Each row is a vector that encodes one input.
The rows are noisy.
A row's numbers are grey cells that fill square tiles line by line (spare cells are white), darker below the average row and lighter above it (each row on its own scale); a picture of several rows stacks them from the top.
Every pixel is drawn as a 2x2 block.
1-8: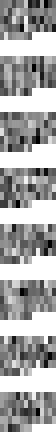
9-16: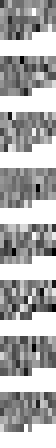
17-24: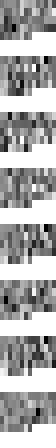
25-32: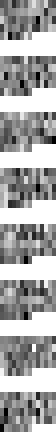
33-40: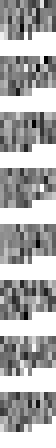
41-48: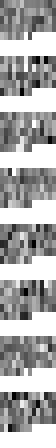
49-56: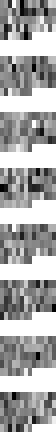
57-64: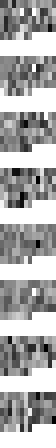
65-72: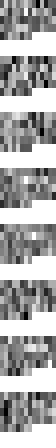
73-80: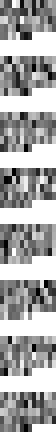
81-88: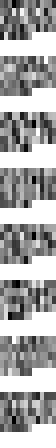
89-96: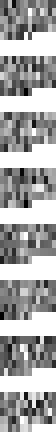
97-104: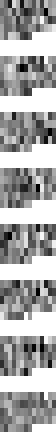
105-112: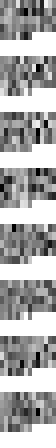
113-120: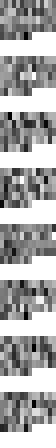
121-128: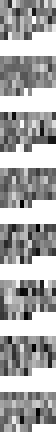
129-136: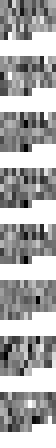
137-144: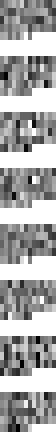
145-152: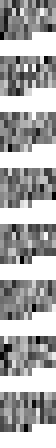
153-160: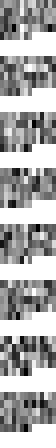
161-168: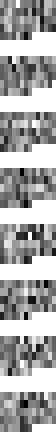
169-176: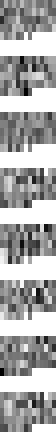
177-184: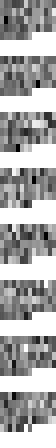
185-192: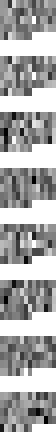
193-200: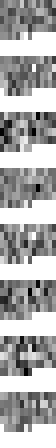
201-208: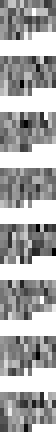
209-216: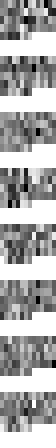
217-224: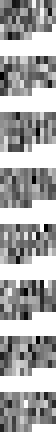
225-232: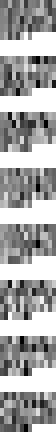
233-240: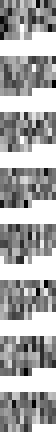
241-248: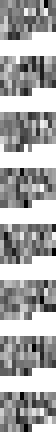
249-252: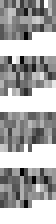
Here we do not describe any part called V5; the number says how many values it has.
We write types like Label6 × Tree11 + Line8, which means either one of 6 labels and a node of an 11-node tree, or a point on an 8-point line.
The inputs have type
(Label6 + Line9) × V5 + List2(Line6).
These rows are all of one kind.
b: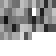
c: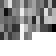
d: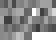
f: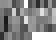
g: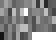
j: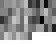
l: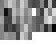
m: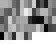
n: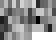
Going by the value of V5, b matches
c, d and l.
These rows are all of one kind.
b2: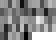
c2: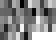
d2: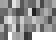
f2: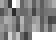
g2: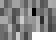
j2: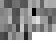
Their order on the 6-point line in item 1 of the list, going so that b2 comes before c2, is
j2, d2, b2, c2, f2, g2.
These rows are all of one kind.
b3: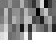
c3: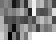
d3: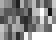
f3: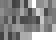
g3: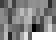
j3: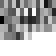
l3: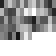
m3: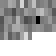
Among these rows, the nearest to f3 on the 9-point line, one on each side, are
d3 and m3.
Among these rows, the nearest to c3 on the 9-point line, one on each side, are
d3 and j3.
